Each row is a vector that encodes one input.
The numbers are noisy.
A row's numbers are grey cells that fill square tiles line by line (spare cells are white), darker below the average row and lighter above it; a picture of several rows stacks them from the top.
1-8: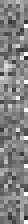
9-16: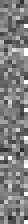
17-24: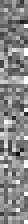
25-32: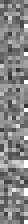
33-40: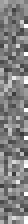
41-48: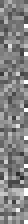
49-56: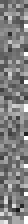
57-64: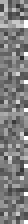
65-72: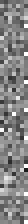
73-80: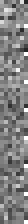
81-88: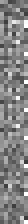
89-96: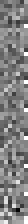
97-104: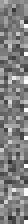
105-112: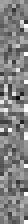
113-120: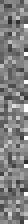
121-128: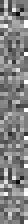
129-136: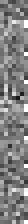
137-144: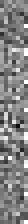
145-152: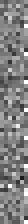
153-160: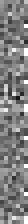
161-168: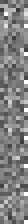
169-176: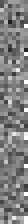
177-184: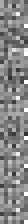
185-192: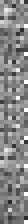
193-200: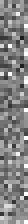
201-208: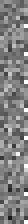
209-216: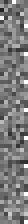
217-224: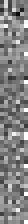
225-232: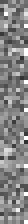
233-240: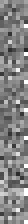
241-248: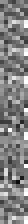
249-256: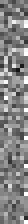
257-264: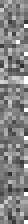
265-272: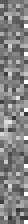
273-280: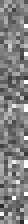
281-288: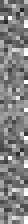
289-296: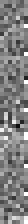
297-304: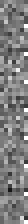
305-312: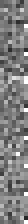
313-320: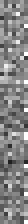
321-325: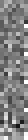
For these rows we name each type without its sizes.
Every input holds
either three true/false values, or a list of points on a line.
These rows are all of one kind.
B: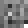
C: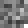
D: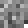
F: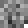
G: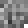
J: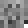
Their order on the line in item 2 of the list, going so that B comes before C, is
J, B, C, F, G, D.
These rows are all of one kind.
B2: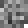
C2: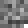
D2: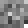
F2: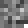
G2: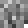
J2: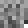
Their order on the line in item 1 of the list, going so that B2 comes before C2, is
B2, G2, J2, D2, C2, F2.
